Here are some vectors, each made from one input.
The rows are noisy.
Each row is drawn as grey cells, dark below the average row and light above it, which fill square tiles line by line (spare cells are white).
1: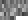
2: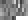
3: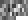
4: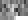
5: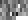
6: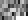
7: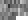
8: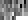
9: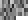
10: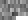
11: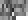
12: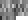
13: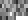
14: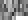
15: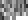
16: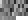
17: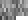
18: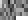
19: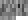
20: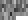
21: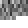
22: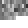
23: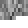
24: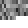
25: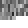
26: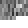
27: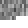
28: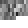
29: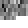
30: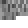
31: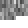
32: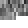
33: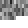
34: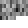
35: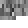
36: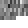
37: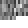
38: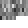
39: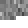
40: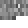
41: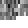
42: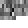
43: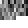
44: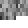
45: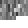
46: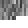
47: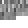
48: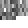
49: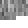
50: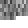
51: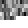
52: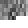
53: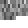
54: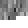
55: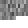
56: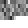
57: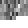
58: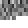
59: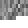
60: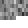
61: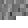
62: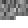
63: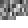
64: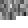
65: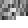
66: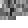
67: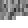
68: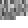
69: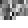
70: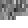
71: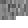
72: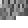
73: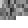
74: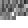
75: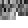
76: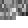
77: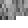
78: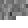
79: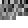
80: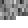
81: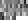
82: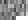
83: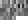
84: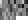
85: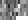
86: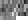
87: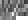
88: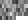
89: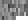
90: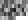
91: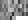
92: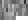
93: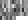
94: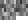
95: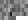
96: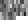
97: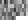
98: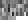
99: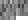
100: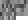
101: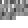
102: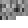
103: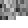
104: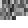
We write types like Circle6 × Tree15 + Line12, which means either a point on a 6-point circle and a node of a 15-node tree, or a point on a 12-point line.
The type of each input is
Bool × Line6 × Tree8.
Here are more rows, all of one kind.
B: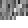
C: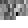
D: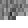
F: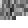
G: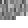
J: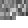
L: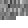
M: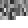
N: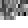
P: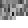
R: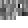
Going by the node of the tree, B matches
C and P.
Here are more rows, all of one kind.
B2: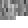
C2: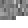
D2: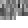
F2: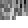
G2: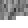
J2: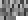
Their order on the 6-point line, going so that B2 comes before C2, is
G2, D2, B2, J2, C2, F2.
